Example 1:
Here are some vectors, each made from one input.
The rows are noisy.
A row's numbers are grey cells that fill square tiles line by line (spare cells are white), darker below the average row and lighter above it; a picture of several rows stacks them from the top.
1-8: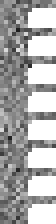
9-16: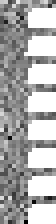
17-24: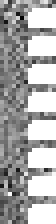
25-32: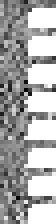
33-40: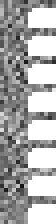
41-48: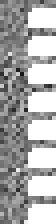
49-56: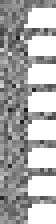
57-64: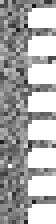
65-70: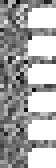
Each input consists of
either a point on a 9-point line, or a node of a 10-node tree.
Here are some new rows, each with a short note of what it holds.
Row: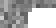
a node of a 10-node tree
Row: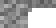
a node of a 10-node tree
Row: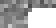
a node of a 10-node tree
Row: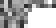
a node of a 10-node tree
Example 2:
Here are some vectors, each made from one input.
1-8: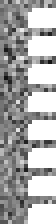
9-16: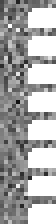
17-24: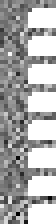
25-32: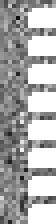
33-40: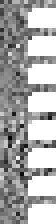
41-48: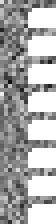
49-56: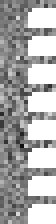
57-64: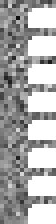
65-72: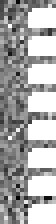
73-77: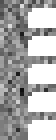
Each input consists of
a list of up to two points on a 9-point line.
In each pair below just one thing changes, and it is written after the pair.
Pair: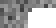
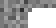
the place on the 9-point line in item 1 of the list
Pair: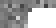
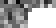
the place on the 9-point line in item 1 of the list
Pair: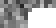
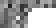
the place on the 9-point line in item 2 of the list
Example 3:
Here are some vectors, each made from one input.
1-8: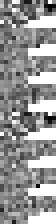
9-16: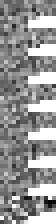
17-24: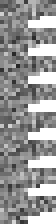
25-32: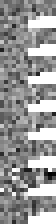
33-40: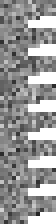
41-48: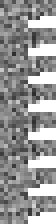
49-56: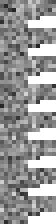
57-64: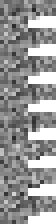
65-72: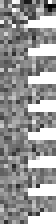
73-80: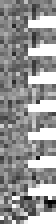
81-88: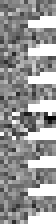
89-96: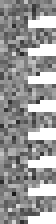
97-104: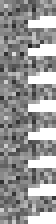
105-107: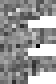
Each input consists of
a list of up to two points on an 8-point circle.
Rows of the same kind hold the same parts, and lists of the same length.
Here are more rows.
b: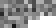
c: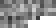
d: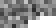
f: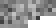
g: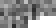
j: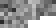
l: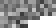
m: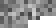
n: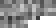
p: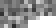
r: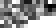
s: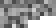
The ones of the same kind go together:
b, d, g, p
c, f, j, l, m, n, s
r

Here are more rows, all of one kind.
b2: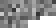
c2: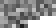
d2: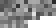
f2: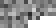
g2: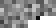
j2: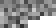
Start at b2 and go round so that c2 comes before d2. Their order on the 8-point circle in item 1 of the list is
b2, c2, j2, g2, f2, d2.
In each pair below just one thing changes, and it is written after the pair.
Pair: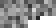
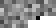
the place on the 8-point circle in item 2 of the list
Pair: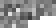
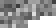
the place on the 8-point circle in item 1 of the list
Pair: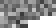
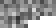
the place on the 8-point circle in item 1 of the list
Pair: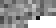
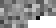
the place on the 8-point circle in item 1 of the list
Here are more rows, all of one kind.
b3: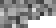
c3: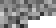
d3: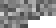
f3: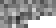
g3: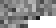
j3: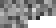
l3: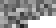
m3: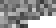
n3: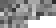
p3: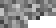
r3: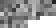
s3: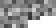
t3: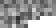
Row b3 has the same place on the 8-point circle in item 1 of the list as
j3, p3 and s3.
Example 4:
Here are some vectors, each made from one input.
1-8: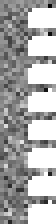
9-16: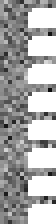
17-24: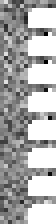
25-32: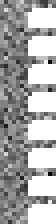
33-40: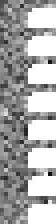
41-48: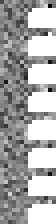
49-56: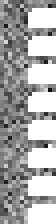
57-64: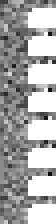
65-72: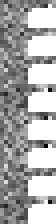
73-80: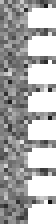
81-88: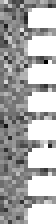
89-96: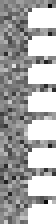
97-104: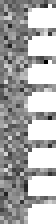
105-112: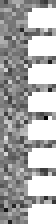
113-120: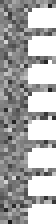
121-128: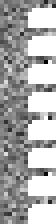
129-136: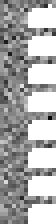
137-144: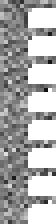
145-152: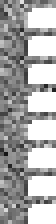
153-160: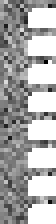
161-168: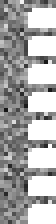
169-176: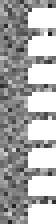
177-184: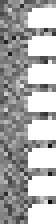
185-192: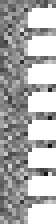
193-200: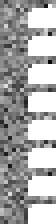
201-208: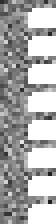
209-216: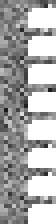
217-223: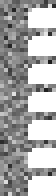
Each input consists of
a point on a 4-point line, a point on a 5-point line and a true/false value.
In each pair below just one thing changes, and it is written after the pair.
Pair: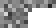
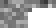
the true/false value
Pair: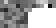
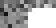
the true/false value
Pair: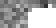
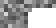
the true/false value
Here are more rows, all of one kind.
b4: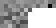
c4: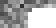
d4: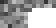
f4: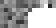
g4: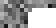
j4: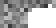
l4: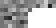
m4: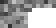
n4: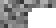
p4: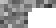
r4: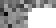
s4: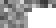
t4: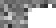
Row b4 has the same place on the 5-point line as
d4 and m4.
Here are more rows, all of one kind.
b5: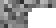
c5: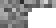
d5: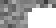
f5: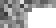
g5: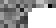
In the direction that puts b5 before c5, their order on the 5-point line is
f5, g5, d5, b5, c5.
